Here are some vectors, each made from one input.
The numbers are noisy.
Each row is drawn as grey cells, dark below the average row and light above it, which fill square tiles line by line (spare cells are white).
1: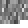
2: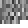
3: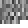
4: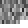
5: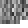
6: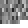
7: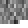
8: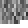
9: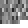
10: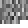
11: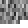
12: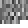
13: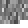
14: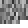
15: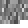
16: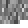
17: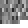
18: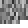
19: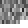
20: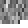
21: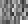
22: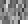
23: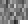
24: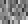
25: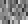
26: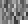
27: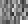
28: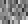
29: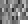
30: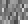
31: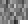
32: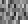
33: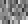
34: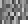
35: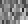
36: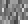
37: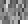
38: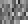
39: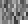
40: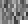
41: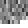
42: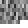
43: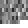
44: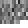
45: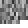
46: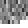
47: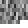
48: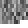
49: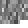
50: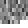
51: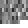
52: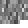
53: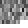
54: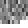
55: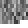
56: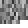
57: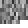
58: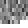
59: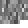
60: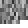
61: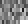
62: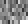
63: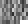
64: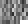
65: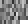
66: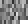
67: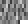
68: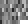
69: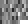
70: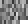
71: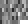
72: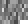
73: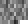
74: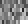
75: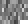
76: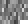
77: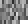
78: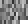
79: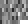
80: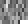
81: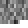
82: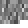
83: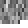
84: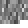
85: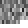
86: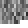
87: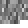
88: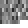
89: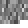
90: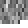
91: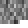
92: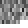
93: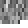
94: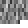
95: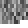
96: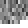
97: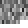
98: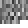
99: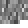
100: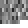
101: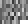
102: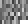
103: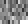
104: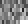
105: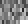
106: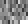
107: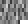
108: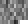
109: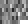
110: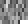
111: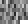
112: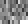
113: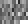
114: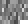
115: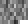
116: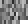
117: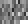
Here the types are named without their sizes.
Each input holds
a point on a circle.
